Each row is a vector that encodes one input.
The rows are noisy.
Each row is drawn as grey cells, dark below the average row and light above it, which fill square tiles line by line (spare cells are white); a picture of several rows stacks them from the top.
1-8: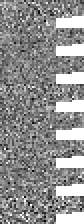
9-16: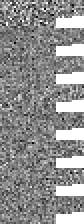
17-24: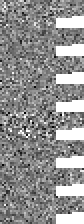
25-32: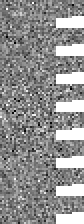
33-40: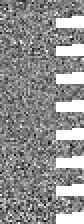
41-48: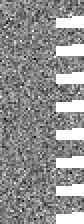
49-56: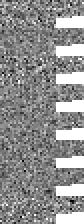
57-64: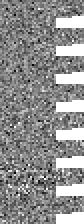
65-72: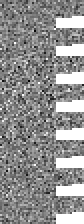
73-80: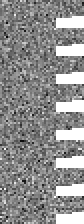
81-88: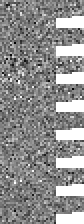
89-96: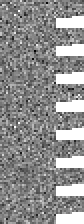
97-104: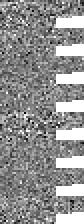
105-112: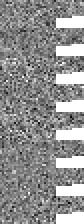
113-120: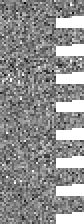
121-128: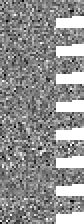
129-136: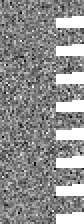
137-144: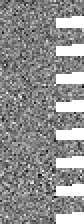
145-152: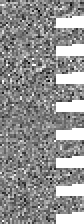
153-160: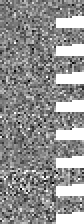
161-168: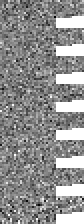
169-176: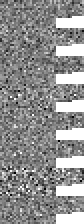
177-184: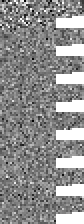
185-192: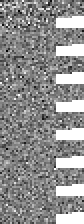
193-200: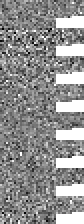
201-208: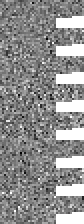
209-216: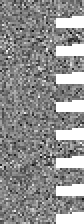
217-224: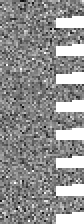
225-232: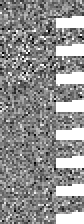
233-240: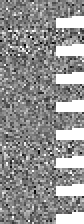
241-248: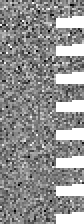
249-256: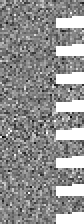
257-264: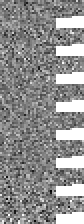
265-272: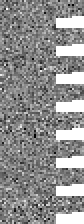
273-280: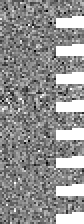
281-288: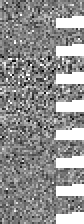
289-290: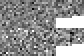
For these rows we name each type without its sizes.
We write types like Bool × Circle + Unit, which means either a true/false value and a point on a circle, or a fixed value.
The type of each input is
Bool × (Label + Line) × Line.
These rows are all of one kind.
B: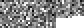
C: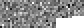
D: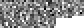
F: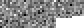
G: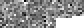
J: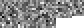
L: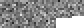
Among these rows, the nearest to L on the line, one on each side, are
C and F.
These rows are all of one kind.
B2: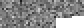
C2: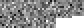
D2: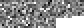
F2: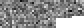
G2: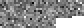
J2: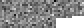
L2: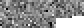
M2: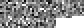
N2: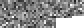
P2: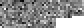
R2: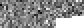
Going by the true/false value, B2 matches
C2, D2, J2 and M2.
